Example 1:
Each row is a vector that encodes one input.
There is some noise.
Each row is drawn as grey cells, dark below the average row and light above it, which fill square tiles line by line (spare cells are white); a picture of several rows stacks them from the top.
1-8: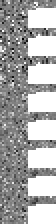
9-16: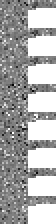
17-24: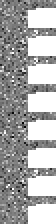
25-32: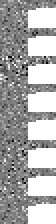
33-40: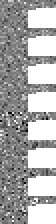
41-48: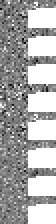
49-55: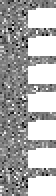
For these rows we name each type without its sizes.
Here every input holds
a point on a line.
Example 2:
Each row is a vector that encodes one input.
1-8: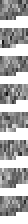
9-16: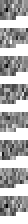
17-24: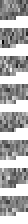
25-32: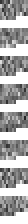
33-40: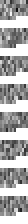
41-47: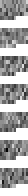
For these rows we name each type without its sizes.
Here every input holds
a label.
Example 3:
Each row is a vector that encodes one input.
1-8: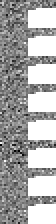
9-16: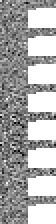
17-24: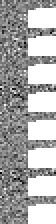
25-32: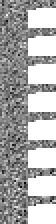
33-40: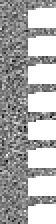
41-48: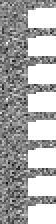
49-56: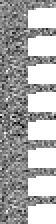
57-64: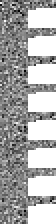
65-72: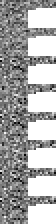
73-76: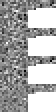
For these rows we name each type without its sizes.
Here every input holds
a point on a line.
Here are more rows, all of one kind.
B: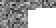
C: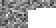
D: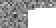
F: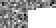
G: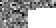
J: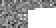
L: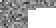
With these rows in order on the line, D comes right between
J and L.
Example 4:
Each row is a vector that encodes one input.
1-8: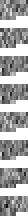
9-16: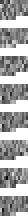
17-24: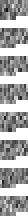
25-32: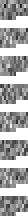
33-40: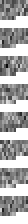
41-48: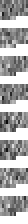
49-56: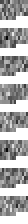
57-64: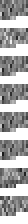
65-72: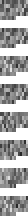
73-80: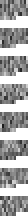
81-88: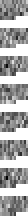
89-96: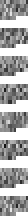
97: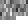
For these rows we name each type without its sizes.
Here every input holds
a label.
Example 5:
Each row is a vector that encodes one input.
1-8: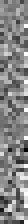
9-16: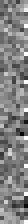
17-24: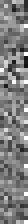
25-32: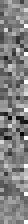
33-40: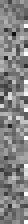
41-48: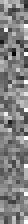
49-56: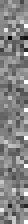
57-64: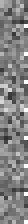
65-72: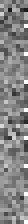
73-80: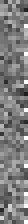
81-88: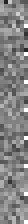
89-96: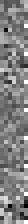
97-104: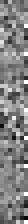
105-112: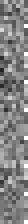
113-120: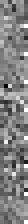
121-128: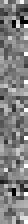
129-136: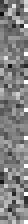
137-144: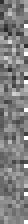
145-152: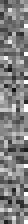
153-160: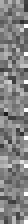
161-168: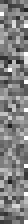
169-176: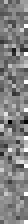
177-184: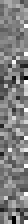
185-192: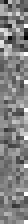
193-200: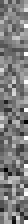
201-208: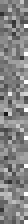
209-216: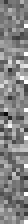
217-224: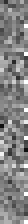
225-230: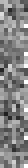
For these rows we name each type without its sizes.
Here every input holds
five true/false values.
